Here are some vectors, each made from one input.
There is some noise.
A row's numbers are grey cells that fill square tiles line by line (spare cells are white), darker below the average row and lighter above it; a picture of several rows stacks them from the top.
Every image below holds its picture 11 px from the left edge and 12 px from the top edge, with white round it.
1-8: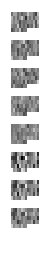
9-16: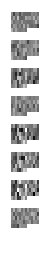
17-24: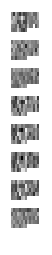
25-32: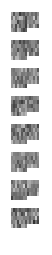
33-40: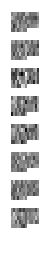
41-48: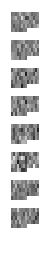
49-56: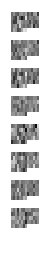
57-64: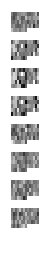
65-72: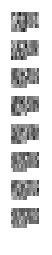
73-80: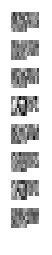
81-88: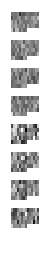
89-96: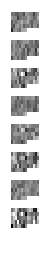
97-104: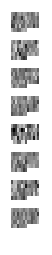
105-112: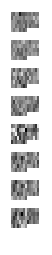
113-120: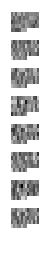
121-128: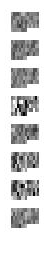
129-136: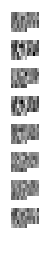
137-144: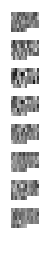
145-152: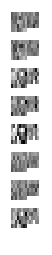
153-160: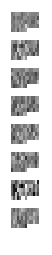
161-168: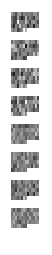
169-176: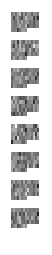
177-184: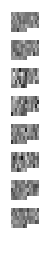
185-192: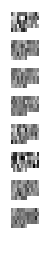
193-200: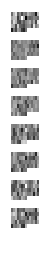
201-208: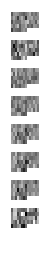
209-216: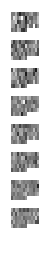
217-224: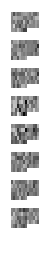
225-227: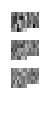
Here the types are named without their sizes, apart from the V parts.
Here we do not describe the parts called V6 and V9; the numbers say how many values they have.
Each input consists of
either a fixed value, or a label and a true/false value, or a value of V6 and a value of V9.
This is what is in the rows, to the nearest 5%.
A few of them hold a fixed value. About 40% of them hold a label and a true/false value. The rest hold a value of V6 and a value of V9.
